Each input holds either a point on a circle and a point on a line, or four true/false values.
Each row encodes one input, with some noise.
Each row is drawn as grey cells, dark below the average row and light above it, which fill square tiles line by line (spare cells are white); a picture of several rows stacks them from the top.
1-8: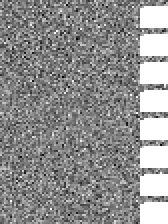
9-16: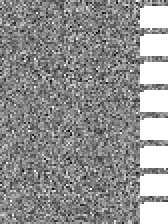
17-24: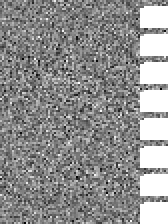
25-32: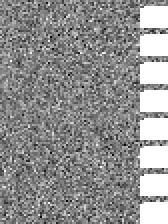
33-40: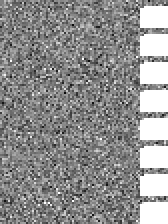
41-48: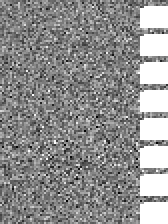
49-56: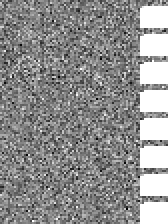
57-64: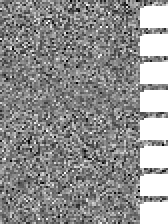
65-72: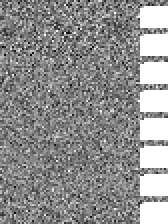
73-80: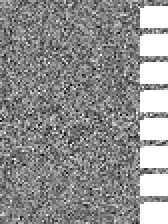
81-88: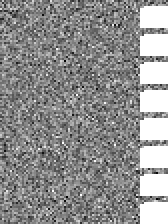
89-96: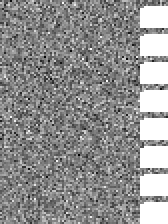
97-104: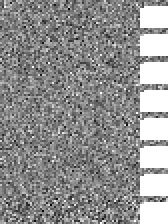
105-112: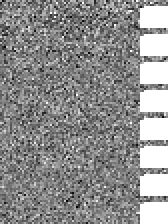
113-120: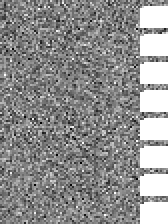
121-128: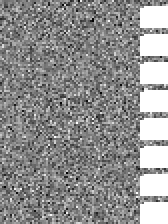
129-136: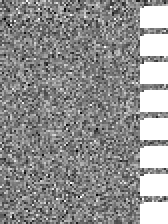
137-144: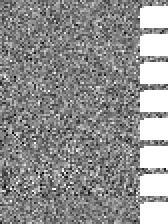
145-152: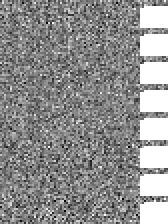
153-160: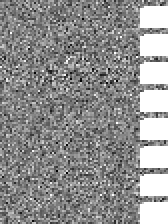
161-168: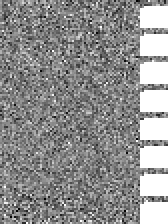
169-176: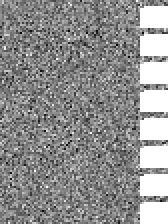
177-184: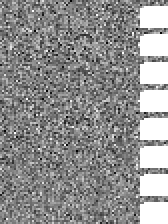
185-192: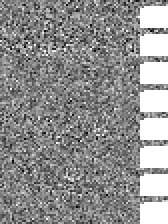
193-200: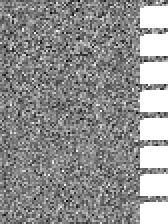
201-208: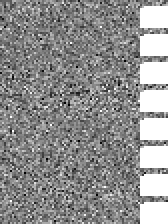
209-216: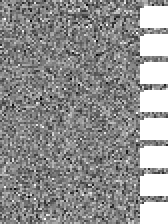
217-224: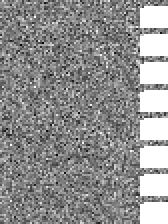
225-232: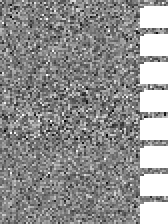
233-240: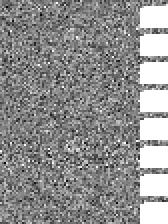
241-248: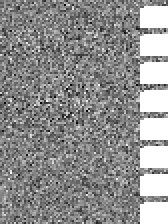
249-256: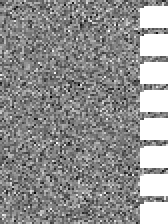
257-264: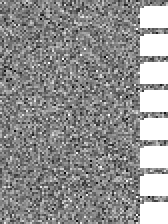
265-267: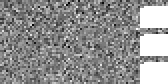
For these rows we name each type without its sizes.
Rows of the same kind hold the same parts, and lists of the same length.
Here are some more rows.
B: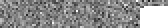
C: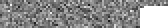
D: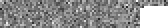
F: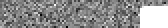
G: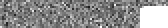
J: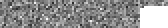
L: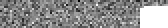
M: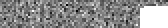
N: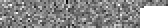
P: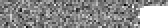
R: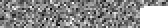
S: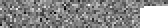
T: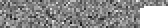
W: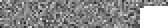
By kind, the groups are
B, C, D, J, N, T, W
F, G, L, M, P, R, S

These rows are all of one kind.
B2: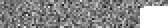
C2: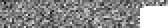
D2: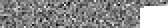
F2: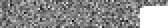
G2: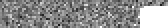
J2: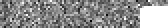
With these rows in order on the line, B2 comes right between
C2 and G2.
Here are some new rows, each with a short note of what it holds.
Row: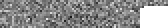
four true/false values
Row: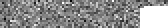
a point on a circle and a point on a line
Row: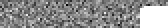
a point on a circle and a point on a line
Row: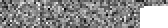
a point on a circle and a point on a line
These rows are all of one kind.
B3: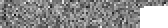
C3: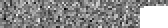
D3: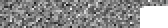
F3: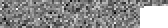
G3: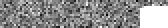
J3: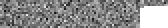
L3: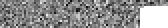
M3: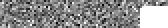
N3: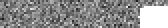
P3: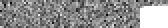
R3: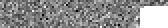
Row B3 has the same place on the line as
F3, L3 and R3.
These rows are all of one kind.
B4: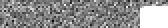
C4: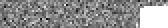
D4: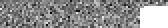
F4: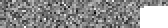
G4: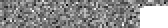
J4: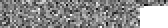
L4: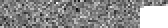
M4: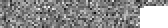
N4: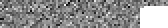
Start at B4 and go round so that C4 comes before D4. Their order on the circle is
B4, L4, N4, C4, D4, J4, G4, M4, F4.
